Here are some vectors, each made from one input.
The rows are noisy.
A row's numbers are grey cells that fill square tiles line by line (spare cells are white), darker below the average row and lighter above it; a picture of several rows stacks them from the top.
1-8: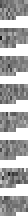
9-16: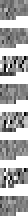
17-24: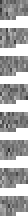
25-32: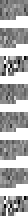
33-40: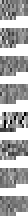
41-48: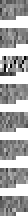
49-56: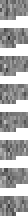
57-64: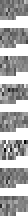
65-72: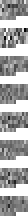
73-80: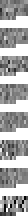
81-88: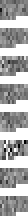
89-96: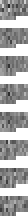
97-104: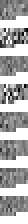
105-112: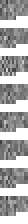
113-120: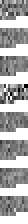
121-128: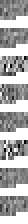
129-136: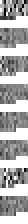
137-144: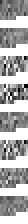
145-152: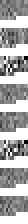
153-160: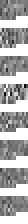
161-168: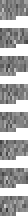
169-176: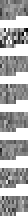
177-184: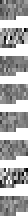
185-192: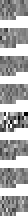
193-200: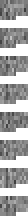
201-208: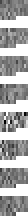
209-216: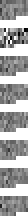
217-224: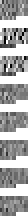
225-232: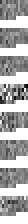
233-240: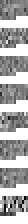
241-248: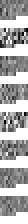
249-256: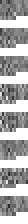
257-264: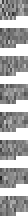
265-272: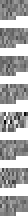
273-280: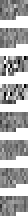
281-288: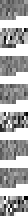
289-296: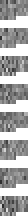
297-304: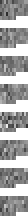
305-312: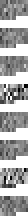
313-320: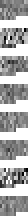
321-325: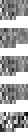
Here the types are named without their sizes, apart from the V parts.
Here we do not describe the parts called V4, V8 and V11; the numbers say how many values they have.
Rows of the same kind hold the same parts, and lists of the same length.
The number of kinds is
4.
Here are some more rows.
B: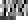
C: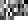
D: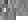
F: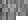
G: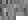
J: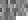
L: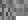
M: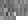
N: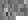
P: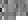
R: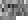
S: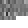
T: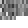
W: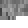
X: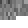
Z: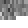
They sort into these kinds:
B, C
D, F, J, P, Z
G, L, M, N, S, W, X
R, T

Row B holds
a point on a line.
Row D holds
a point on a circle, a true/false value and a value of V8.
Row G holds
a true/false value, a value of V8 and a value of V11.
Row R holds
a true/false value and a value of V4.
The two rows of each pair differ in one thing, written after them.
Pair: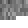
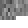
the value of V8
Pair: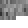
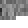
the value of V11
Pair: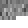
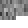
the value of V11
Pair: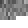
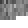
the true/false value
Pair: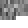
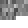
the value of V8
